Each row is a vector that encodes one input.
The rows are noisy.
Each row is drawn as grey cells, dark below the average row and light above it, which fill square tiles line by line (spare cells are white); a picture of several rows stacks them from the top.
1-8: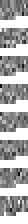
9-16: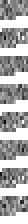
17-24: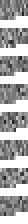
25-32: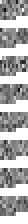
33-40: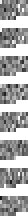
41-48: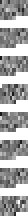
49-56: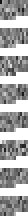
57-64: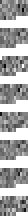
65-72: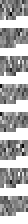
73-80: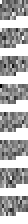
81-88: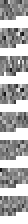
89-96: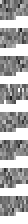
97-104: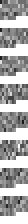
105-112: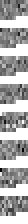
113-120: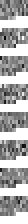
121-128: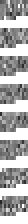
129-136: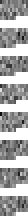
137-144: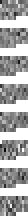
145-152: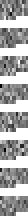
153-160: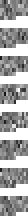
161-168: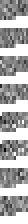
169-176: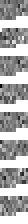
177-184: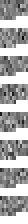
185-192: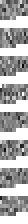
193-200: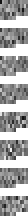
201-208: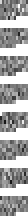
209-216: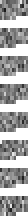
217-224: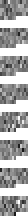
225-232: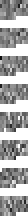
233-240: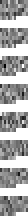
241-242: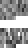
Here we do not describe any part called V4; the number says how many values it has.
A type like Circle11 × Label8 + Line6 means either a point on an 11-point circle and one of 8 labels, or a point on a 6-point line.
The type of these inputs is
(Line9 + List3(Line5)) × V4.
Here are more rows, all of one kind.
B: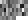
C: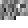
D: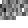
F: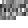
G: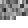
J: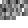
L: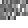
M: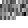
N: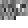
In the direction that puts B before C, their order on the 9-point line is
M, G, L, J, D, F, B, N, C.
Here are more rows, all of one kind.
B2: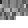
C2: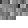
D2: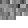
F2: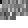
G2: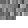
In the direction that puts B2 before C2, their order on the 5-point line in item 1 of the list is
F2, G2, B2, C2, D2.
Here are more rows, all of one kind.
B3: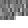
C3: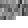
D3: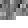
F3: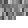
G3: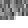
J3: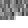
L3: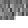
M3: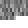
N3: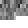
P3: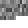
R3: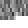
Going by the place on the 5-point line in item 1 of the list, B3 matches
L3 and P3.
